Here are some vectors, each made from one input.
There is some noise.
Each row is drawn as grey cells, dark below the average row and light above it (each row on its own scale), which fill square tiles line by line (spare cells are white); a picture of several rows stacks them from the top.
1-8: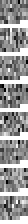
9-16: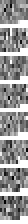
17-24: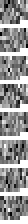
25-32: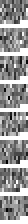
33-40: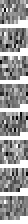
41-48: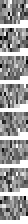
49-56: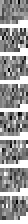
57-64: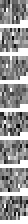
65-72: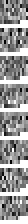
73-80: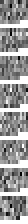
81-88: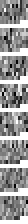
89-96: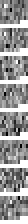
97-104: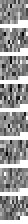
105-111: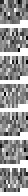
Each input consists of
one of 12 labels and a point on an 8-point line.
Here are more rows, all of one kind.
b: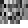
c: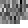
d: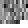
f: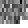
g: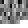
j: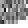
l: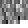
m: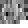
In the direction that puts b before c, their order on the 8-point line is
j, g, m, l, b, c, f, d.
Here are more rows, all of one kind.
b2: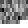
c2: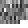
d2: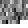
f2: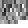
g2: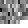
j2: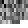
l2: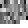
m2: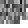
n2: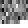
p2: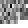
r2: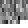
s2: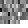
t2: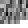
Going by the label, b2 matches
d2, n2 and r2.
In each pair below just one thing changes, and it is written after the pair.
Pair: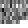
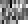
the place on the 8-point line
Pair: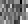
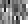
the label
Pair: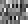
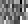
the place on the 8-point line
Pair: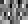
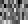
the place on the 8-point line
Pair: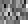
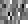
the place on the 8-point line
